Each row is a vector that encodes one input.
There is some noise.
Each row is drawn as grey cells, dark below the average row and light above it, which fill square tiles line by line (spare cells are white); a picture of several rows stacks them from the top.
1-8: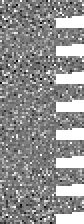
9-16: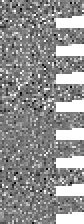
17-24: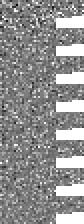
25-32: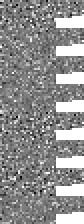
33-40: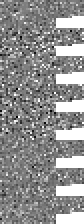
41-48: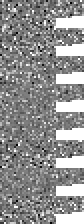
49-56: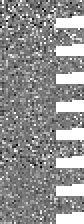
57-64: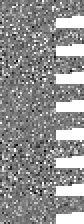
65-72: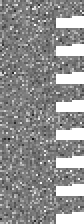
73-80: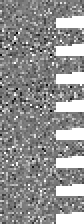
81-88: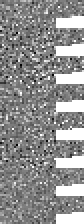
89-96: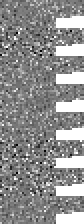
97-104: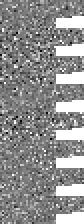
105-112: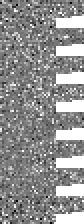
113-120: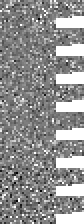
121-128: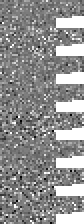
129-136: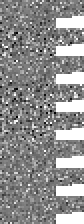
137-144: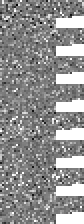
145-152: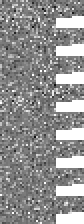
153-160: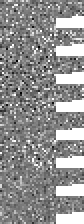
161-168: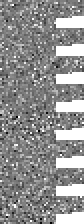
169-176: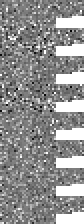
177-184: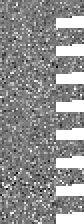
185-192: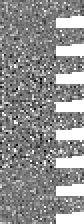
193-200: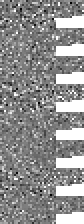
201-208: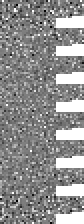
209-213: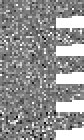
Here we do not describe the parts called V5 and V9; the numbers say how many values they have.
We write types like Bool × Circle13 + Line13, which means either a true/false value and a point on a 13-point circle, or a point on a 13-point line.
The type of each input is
Bool × Label4 × V9 + V5.
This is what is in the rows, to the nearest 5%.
About 70% of them hold one of 4 labels, a true/false value and a value of V9. The rest hold a value of V5.
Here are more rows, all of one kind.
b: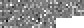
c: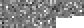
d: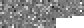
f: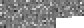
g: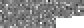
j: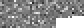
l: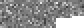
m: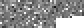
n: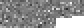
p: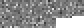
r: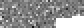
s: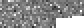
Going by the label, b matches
c, g and m.
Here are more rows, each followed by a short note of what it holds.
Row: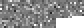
one of 4 labels, a true/false value and a value of V9
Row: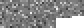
one of 4 labels, a true/false value and a value of V9
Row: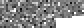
a value of V5
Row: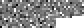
a value of V5
